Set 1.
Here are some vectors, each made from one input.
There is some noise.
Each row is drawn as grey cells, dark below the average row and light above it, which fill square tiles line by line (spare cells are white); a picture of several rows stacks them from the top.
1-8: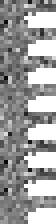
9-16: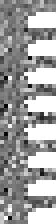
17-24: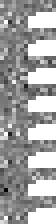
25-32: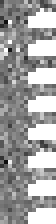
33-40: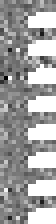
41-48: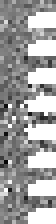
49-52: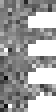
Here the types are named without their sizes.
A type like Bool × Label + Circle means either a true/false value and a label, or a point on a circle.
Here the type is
Line.
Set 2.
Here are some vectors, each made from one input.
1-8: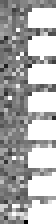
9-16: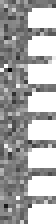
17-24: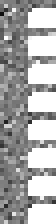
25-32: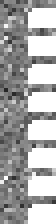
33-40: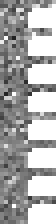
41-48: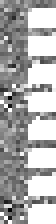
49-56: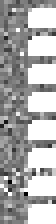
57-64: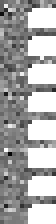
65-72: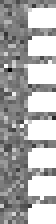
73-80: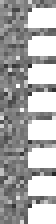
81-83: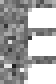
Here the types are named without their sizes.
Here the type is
Bool × Bool × Bool × Bool + Unit.
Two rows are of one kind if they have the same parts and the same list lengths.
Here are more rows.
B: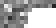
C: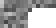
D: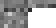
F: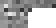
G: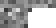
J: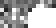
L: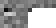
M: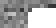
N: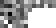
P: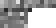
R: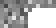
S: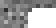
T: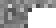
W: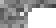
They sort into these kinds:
B, C, D, F, G, J, L, M, P, R, S, T, W
N

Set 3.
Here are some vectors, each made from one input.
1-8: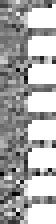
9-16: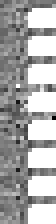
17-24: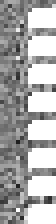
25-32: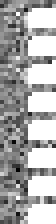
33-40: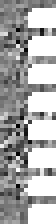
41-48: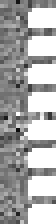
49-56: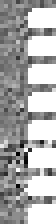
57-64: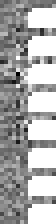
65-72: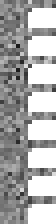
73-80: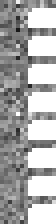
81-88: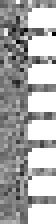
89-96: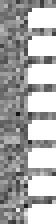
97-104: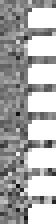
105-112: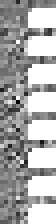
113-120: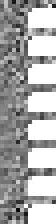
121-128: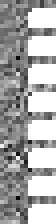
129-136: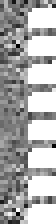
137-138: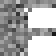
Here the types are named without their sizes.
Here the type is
Bool × Bool × Bool + Unit.
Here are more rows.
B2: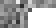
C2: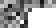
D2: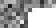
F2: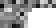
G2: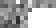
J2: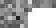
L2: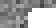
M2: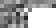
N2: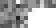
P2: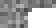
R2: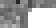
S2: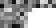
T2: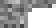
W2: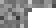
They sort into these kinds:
B2, C2, D2, G2, J2, L2, M2, N2, P2, R2, T2, W2
F2, S2

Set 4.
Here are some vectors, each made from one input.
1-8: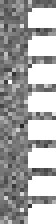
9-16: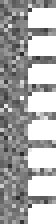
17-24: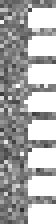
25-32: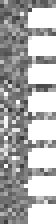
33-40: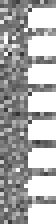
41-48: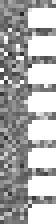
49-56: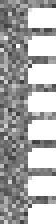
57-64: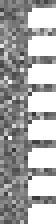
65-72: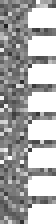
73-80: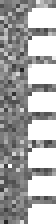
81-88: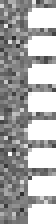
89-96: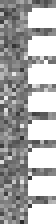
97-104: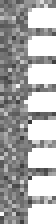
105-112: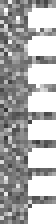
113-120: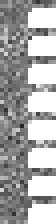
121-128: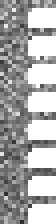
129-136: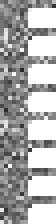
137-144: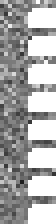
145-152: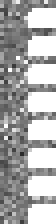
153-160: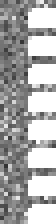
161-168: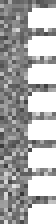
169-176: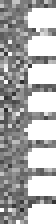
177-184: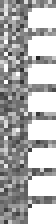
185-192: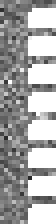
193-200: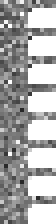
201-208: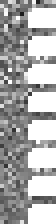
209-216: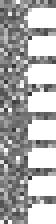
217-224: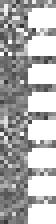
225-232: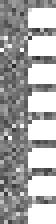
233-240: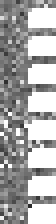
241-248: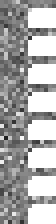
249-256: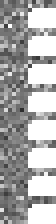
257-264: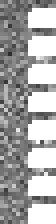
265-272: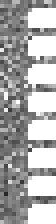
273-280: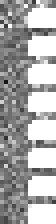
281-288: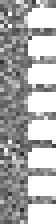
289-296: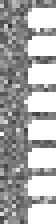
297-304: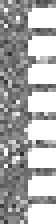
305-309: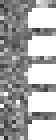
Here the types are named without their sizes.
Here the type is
Bool × Bool × Bool + Unit.
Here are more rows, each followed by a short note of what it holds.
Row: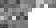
three true/false values
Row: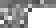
three true/false values
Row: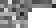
a fixed value
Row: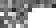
a fixed value
